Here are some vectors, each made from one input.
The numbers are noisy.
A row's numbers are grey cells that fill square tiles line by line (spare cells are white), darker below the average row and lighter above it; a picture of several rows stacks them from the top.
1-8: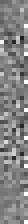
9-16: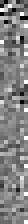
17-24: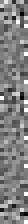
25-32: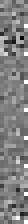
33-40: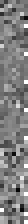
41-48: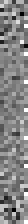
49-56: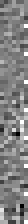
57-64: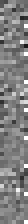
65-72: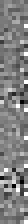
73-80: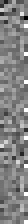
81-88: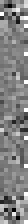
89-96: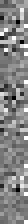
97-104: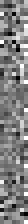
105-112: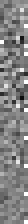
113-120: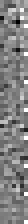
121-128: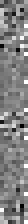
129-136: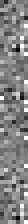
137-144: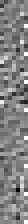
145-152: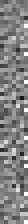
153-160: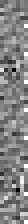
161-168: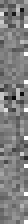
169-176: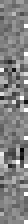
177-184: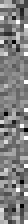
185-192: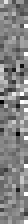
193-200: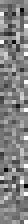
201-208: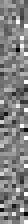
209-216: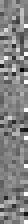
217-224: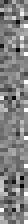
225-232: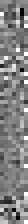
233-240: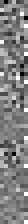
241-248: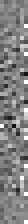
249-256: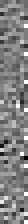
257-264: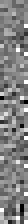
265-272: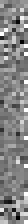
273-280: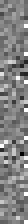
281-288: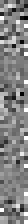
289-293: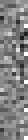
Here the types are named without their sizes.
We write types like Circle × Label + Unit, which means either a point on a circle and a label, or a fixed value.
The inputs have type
Label + Line × (Tree + Unit).
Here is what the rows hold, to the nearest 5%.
About 15% of them hold a label. The rest hold a point on a line, together with either a fixed value, or a node of a tree.
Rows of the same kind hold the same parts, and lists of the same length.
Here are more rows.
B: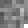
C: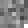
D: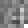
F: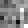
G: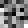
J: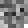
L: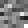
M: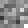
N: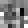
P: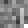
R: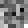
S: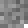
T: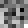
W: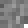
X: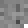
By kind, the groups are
B, C, D, F, L, M, W, X
G, J, N, R, T
P, S

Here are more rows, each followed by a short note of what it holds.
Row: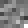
a point on a line and a node of a tree
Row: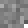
a point on a line
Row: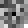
a label
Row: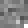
a point on a line and a node of a tree
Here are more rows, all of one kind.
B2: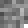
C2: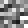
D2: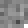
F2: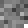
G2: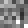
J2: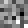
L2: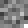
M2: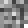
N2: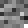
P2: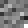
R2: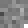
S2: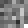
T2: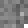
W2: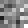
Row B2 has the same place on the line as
J2, N2, S2 and T2.
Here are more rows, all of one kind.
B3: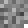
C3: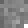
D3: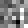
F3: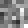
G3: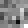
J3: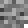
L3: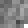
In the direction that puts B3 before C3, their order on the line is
G3, F3, B3, J3, L3, C3, D3.
